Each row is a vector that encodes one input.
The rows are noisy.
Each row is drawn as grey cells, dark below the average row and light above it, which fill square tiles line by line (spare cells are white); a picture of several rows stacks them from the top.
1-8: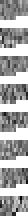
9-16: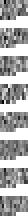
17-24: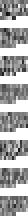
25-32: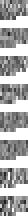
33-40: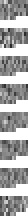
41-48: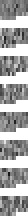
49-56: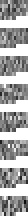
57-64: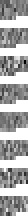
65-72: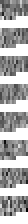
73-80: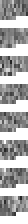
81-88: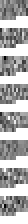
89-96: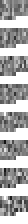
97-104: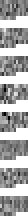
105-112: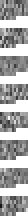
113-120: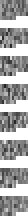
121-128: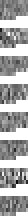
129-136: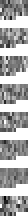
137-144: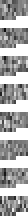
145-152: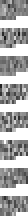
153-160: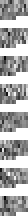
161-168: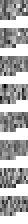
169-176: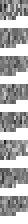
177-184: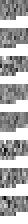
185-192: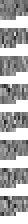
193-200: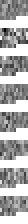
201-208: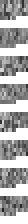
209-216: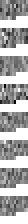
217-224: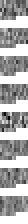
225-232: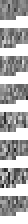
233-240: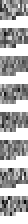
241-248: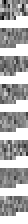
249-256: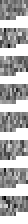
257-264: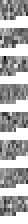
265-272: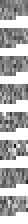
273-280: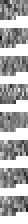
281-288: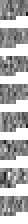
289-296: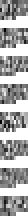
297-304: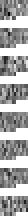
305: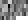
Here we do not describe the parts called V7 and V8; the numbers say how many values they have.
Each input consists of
either a value of V7 and a value of V8, or a list of up to two points on a 13-point line.
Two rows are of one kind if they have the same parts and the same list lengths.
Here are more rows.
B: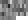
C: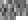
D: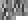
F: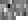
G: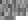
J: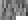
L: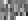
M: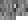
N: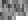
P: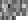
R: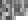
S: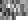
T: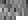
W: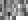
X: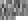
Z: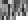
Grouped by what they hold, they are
B, F, G, M, N, P, R, T, Z
C, D, J, L, X
S
W

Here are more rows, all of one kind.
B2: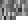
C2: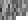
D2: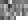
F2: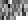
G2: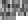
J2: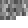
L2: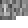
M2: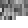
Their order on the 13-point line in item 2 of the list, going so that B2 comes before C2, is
B2, D2, L2, G2, F2, C2, J2, M2.
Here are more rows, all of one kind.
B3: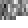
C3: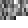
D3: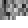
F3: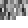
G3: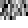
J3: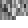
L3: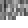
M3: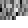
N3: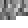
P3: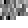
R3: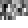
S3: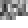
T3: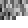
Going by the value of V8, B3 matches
C3 and S3.
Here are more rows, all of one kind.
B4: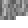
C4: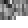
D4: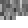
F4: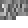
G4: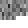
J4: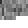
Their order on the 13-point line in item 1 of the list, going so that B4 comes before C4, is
F4, B4, D4, J4, G4, C4.
